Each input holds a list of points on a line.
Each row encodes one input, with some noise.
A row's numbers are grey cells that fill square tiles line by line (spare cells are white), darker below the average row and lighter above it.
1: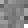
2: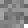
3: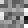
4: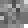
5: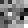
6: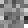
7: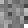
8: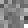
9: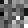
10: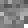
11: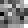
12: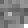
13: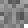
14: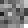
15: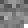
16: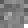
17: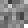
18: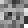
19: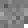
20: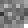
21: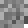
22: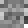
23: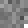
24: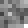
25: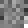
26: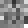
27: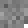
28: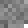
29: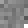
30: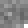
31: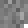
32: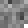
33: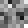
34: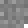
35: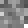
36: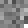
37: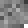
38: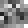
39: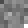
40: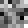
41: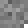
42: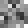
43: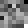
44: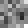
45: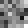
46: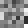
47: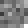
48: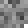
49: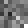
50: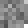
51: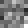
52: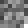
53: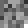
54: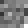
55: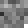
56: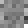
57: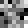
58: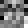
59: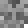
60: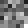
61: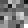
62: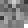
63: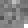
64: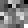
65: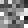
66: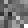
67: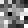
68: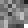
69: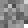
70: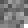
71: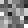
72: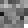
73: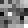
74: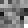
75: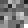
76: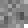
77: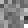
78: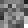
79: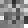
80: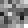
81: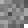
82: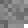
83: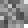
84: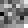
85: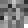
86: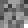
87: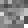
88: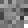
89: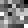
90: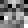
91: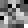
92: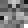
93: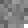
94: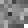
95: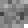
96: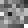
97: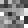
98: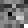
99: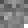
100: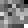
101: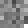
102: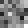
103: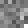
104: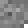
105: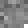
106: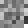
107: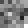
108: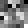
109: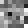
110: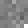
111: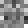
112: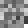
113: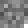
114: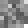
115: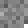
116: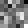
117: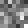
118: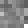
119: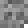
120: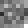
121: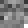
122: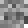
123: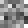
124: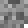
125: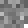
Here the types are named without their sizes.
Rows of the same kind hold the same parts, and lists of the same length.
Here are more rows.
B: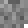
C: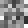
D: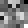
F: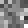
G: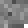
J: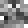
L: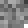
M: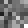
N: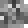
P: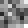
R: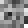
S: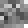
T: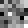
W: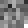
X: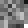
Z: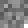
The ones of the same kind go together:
B, C, L, P, T, W
D, R
F, G, J, N, S, X, Z
M

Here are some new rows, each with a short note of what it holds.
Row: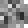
a list of two items
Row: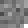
a list of one item
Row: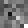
the empty list
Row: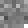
a list of one item
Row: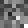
the empty list
